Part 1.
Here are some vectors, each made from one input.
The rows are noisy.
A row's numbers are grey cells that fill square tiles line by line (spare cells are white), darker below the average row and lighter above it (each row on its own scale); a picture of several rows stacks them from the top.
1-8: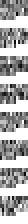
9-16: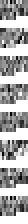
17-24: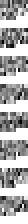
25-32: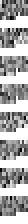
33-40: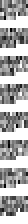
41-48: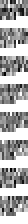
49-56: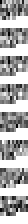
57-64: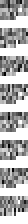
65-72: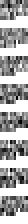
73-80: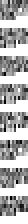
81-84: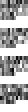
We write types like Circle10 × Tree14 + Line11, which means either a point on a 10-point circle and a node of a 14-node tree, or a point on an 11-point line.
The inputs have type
Bool × Bool × Bool.
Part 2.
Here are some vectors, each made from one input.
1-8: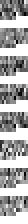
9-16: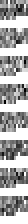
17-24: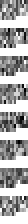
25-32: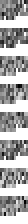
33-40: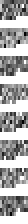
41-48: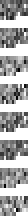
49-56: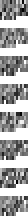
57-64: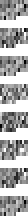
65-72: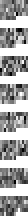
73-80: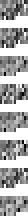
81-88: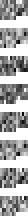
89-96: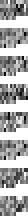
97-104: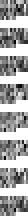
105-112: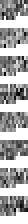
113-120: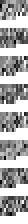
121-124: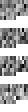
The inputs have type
Bool × Bool × Bool.
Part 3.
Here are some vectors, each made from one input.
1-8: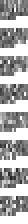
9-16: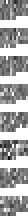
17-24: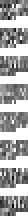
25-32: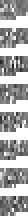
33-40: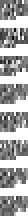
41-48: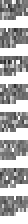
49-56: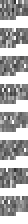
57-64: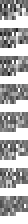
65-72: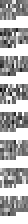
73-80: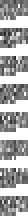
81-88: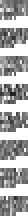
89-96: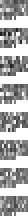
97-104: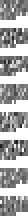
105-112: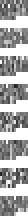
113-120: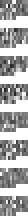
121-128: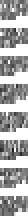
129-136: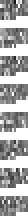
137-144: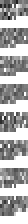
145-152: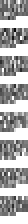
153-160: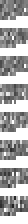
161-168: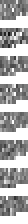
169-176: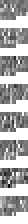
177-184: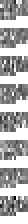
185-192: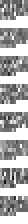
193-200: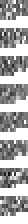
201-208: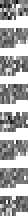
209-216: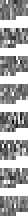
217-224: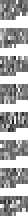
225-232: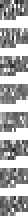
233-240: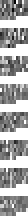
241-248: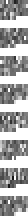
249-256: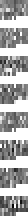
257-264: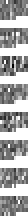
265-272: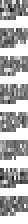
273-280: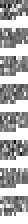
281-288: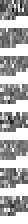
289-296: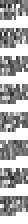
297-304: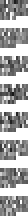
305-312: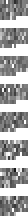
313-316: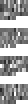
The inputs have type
Label12.
